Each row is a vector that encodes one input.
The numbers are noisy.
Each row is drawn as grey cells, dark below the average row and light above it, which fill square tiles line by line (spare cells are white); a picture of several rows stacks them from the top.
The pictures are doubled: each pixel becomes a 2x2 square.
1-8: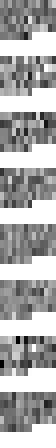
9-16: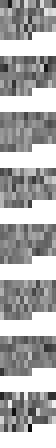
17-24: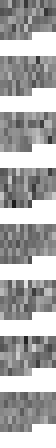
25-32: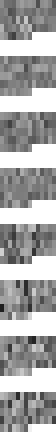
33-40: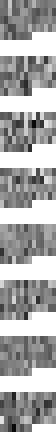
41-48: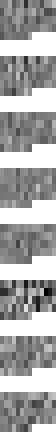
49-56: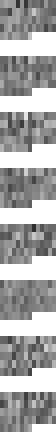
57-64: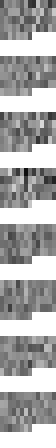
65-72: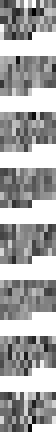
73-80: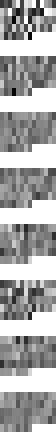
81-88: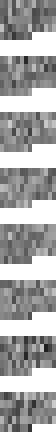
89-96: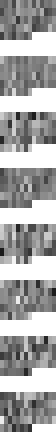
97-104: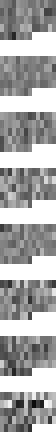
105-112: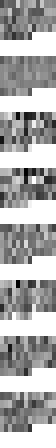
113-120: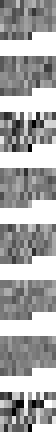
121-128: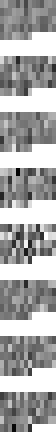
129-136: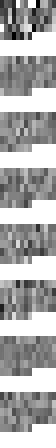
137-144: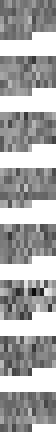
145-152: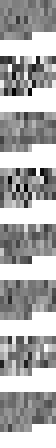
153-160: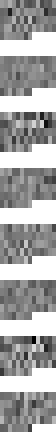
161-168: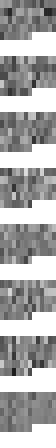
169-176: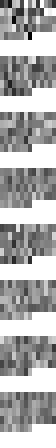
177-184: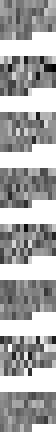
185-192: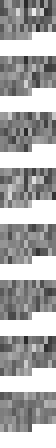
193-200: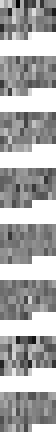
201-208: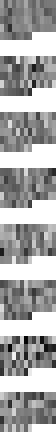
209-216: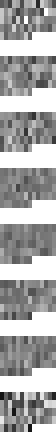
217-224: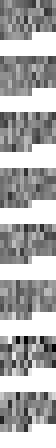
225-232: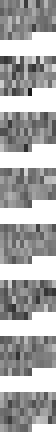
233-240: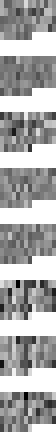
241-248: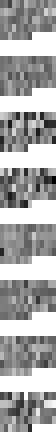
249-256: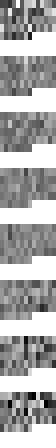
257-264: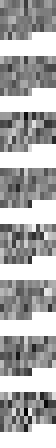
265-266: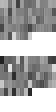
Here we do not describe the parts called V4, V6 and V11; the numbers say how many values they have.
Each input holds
a node of each of two 10-node trees, a value of V4 and a value of V11, together with either four true/false values, or a value of V6.
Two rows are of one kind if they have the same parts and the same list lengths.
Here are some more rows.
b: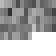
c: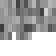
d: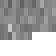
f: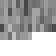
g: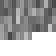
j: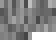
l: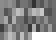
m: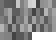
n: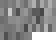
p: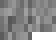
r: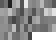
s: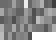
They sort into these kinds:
b, l, p, s
c, d, f, g, j, m, n, r

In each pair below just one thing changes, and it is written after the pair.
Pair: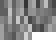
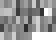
the value of V11
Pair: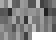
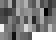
the value of V6
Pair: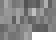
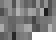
the value of V11
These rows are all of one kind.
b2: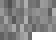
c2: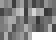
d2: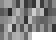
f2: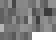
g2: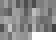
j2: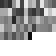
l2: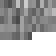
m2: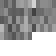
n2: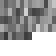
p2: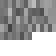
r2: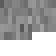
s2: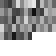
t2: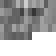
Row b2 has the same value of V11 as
m2 and p2.
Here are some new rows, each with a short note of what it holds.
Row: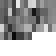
a node of each of two 10-node trees, four true/false values, a value of V4 and a value of V11
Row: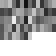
a node of each of two 10-node trees, four true/false values, a value of V4 and a value of V11
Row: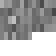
a node of each of two 10-node trees, a value of V4, a value of V6 and a value of V11
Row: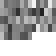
a node of each of two 10-node trees, four true/false values, a value of V4 and a value of V11
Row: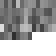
a node of each of two 10-node trees, a value of V4, a value of V6 and a value of V11
